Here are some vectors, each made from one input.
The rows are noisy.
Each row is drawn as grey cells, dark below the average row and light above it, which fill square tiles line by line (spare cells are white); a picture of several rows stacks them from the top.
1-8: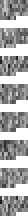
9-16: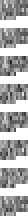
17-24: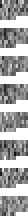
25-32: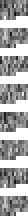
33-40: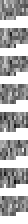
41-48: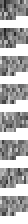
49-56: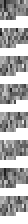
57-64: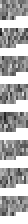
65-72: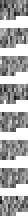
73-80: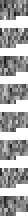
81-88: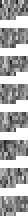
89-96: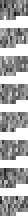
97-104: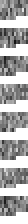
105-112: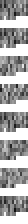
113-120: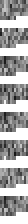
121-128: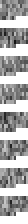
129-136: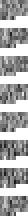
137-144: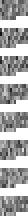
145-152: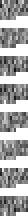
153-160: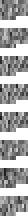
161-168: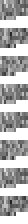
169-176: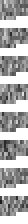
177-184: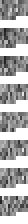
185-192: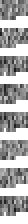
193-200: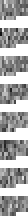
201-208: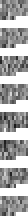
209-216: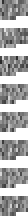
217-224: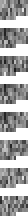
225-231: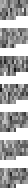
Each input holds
a point on an 8-point circle.
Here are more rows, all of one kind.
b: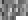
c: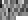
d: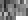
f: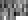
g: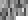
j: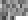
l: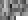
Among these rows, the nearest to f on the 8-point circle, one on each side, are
c and d.
